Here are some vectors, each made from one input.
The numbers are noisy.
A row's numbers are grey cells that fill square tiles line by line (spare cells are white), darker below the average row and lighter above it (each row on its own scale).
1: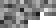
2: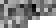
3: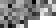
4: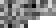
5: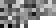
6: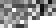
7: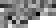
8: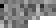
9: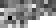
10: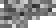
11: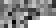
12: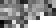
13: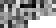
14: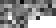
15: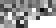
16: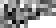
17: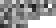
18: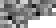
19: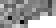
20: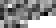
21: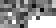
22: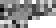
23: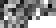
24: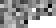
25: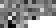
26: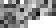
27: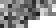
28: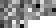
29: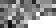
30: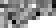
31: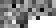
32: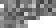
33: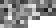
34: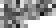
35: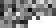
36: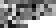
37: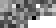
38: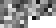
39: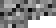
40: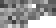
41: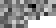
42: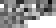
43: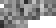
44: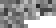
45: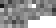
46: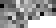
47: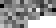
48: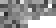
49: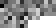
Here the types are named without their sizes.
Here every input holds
a label and four true/false values.
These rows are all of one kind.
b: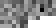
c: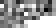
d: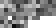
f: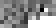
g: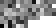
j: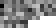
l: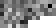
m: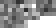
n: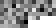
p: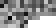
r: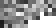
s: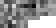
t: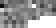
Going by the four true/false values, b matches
g, j, l and n.
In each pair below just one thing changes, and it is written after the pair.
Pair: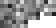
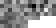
one of the four true/false values
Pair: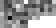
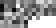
the label
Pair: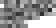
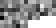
the label
